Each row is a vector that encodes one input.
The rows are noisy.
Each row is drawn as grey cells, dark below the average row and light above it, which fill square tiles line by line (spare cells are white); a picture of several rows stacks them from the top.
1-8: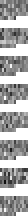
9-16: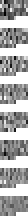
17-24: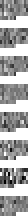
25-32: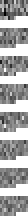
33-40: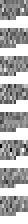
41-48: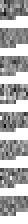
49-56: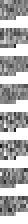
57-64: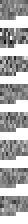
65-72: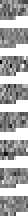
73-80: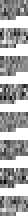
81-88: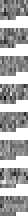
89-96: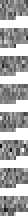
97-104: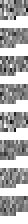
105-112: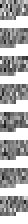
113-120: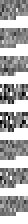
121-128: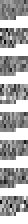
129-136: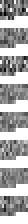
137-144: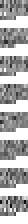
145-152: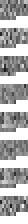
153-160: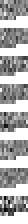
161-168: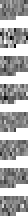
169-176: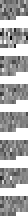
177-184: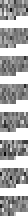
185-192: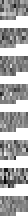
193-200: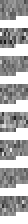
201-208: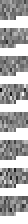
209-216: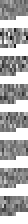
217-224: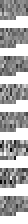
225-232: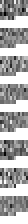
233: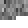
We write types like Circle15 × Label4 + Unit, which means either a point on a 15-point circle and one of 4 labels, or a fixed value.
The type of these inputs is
Label4 + Line5 × Line7.
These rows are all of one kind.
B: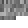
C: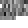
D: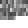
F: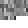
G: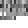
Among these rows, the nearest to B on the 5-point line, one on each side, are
C and F.
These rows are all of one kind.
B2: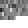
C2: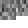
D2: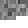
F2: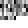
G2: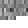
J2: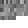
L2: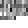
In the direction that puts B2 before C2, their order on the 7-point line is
B2, J2, L2, F2, G2, D2, C2.
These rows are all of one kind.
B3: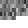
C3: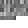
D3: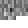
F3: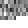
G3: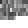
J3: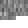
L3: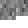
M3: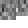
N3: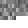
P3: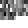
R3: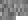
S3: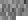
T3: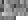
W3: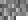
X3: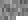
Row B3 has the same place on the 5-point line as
C3, M3, S3 and T3.
